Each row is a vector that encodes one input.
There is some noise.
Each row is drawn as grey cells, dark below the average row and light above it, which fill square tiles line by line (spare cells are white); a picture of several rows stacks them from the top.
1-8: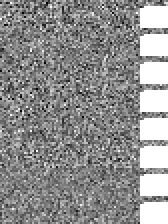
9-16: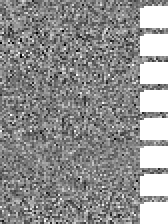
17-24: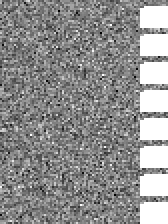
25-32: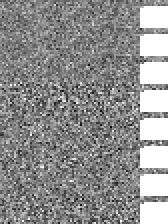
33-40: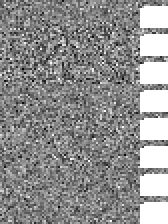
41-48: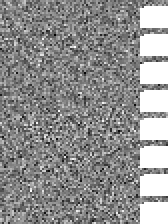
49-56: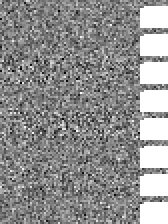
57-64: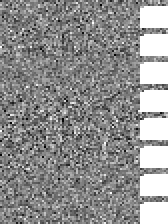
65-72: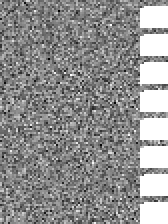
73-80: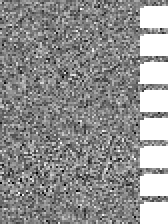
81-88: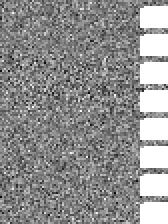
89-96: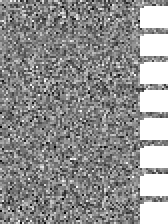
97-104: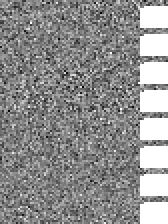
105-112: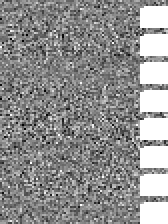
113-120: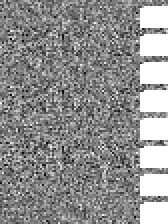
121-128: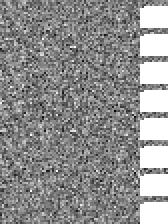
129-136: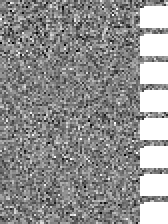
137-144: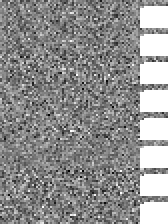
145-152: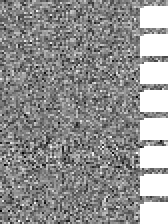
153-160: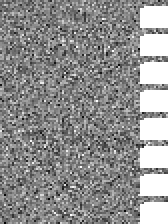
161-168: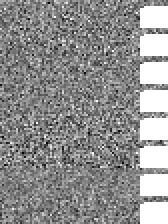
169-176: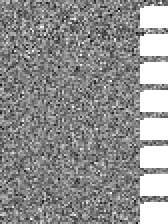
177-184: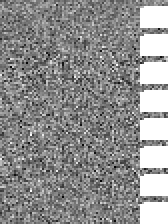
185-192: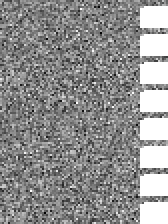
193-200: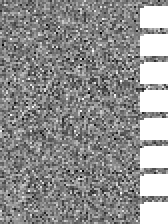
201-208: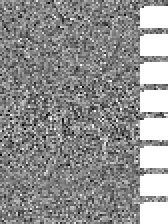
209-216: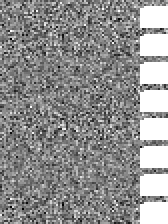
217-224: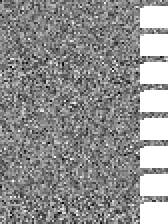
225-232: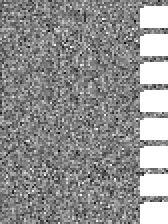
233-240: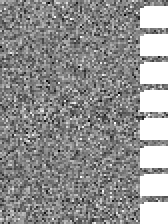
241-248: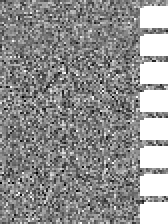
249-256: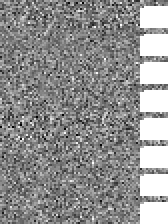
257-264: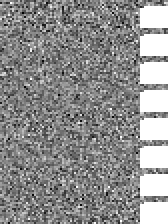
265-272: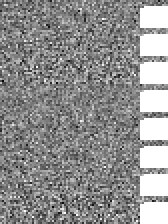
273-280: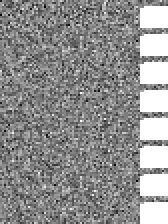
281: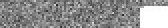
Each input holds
either a point on an 8-point circle, or a point on a 10-point circle, or a node of a 19-node tree.
